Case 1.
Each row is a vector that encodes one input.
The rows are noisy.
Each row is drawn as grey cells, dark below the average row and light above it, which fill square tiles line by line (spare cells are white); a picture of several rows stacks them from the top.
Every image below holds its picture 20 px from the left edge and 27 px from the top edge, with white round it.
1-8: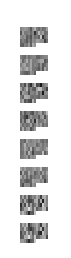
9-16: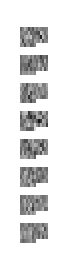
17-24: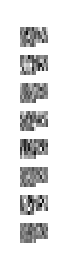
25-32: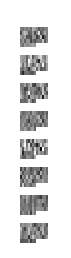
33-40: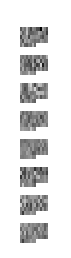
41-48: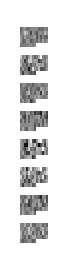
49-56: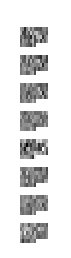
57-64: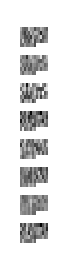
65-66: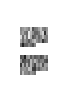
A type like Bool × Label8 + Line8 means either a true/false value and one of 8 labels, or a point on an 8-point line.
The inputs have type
List2(Line6 × Line6).
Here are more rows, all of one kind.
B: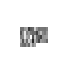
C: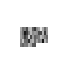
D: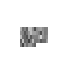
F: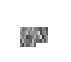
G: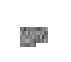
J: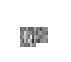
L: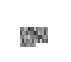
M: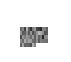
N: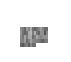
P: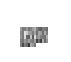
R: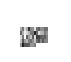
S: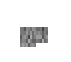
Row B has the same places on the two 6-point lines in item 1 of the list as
D, F and P.
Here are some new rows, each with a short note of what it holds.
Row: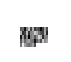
a list of one item
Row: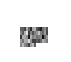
a list of two items
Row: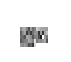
the empty list
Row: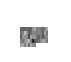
a list of two items
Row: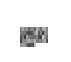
the empty list
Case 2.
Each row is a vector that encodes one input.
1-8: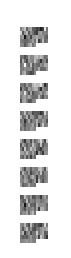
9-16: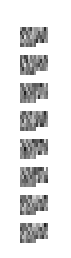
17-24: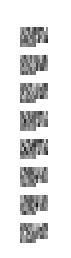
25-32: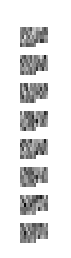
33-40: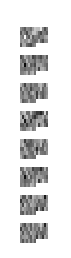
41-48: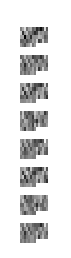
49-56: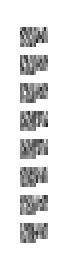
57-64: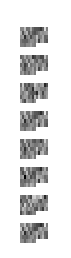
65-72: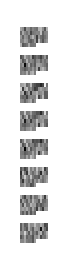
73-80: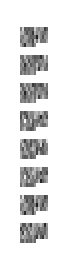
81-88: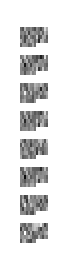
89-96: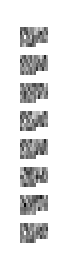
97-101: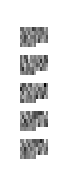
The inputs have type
Line8 + Line9.
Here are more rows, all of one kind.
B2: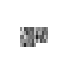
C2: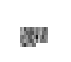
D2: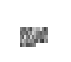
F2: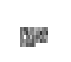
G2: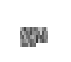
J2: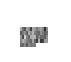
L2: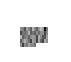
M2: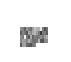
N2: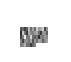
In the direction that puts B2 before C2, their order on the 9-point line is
B2, C2, G2, L2, J2, D2, M2, F2, N2.
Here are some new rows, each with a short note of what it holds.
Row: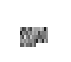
a point on a 9-point line
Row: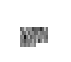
a point on an 8-point line
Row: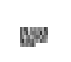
a point on a 9-point line
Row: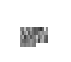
a point on an 8-point line
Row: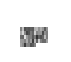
a point on a 9-point line
